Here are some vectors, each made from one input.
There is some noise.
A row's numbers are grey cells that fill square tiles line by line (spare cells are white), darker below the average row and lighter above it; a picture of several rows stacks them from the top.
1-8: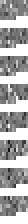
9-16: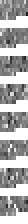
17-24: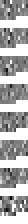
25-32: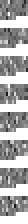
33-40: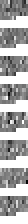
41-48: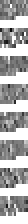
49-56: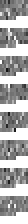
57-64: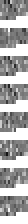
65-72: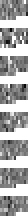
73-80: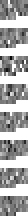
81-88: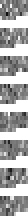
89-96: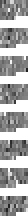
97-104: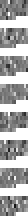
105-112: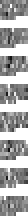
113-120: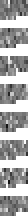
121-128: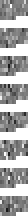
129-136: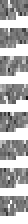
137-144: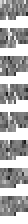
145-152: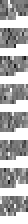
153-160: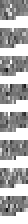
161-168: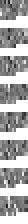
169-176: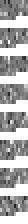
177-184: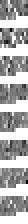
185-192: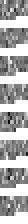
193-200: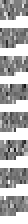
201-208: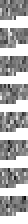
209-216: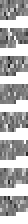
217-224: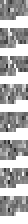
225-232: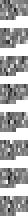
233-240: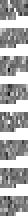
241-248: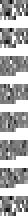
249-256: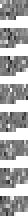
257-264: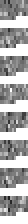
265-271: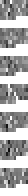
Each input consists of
a list of up to three points on a 7-point line.
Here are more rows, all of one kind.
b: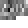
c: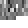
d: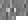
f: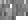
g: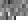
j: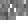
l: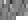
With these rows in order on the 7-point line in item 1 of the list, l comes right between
c and f.
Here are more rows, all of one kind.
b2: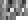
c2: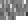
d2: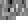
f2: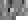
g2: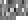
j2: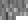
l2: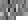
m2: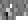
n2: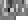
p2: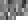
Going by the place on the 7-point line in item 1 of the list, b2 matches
d2, g2, n2 and p2.
